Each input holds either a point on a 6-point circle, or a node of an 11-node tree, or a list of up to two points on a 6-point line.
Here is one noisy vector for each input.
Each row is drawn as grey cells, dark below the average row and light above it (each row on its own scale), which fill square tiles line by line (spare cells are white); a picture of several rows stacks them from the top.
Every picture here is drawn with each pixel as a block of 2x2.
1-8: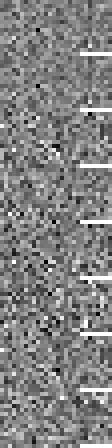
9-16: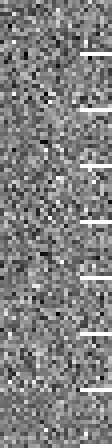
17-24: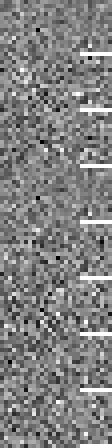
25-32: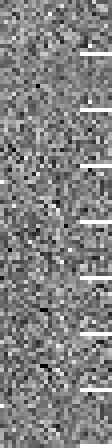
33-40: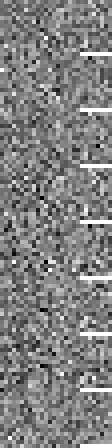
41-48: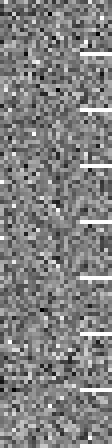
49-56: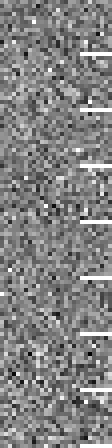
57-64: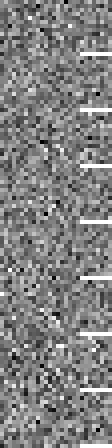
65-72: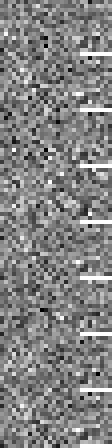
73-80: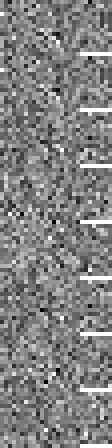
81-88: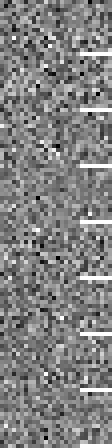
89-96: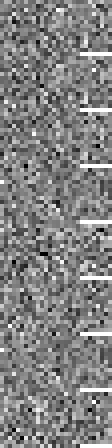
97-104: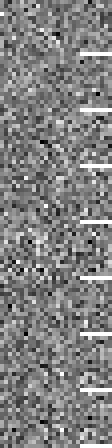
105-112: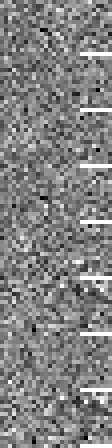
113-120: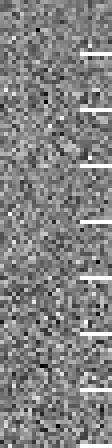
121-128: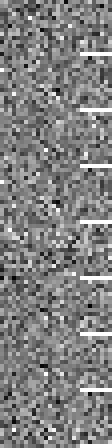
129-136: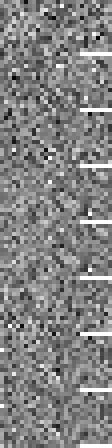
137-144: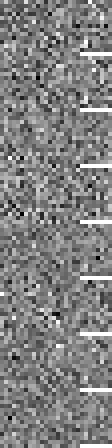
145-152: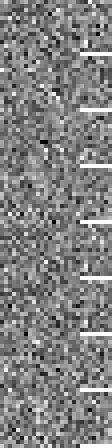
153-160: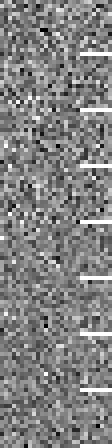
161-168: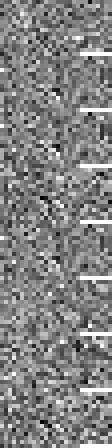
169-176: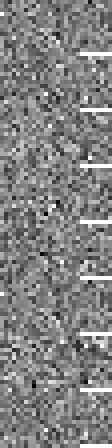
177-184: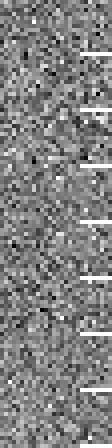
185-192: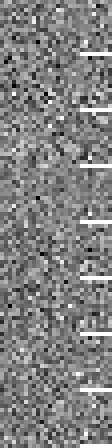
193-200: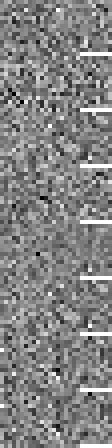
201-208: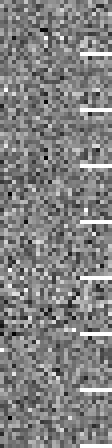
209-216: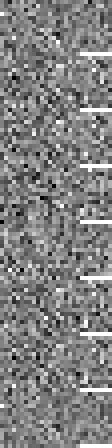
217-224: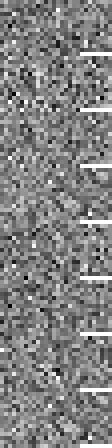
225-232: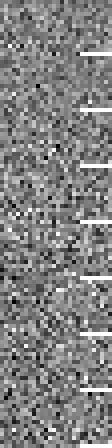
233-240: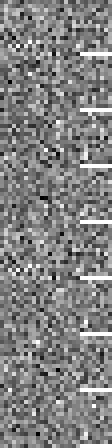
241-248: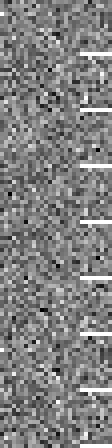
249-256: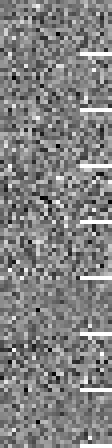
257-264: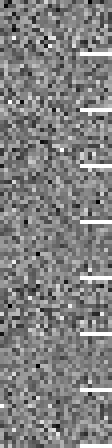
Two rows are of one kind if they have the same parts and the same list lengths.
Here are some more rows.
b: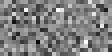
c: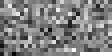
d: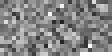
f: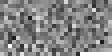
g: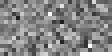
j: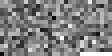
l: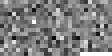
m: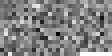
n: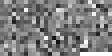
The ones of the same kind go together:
b, l, n
c
d, g, m
f
j

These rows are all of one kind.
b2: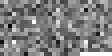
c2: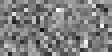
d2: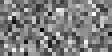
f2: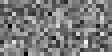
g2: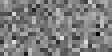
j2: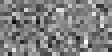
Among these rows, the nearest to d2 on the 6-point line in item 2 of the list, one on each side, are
f2 and j2.
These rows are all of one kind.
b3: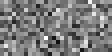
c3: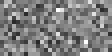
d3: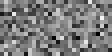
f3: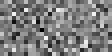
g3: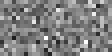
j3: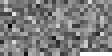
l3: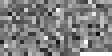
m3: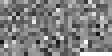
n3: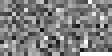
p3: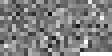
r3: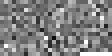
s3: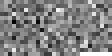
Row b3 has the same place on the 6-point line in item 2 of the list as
d3, j3, n3 and s3.
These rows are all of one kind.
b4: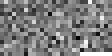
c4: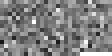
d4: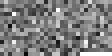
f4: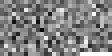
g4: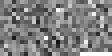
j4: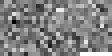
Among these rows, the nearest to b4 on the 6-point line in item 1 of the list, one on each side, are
c4 and d4.
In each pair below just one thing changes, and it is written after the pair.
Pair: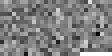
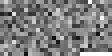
the place on the 6-point line in item 2 of the list
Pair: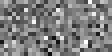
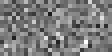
the place on the 6-point line in item 2 of the list
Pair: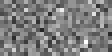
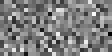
the place on the 6-point line in item 1 of the list
